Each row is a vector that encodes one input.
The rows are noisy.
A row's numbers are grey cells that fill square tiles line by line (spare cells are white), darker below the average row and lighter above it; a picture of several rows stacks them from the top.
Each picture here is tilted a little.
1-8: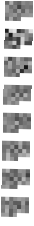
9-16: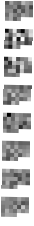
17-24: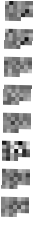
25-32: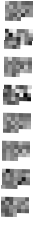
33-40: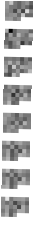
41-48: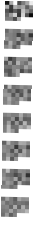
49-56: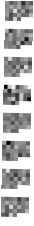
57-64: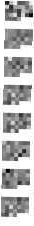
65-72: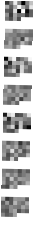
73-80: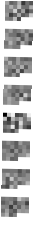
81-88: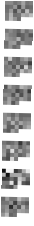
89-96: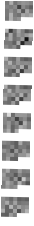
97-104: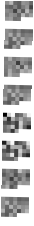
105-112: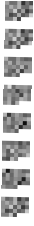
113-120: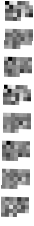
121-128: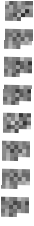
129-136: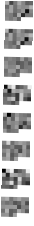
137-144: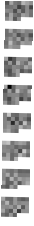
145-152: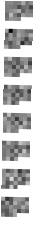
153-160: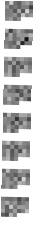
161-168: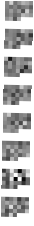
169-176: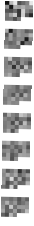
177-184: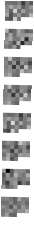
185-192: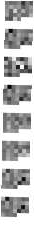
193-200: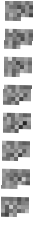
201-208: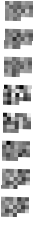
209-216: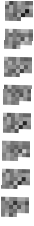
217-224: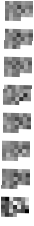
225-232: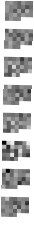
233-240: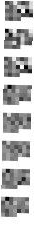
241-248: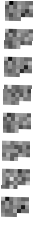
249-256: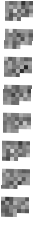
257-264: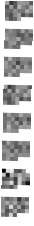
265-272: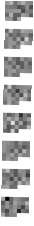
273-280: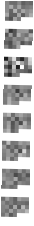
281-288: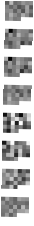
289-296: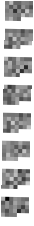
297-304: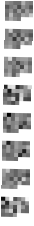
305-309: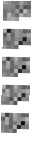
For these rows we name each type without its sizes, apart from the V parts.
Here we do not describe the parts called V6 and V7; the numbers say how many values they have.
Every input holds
a true/false value, together with either a point on a line, or a value of V6 and a value of V7.
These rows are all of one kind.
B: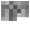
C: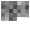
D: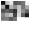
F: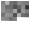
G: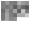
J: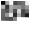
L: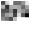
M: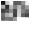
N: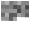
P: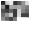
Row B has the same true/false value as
C, F, G and N.
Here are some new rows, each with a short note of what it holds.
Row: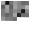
a point on a line and a true/false value
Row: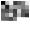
a true/false value, a value of V6 and a value of V7
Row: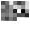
a point on a line and a true/false value
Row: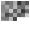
a point on a line and a true/false value
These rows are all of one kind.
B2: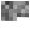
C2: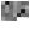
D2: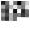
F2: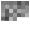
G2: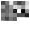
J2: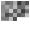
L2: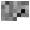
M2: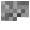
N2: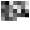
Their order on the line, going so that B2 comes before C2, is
B2, N2, C2, L2, G2, M2, F2, D2, J2.
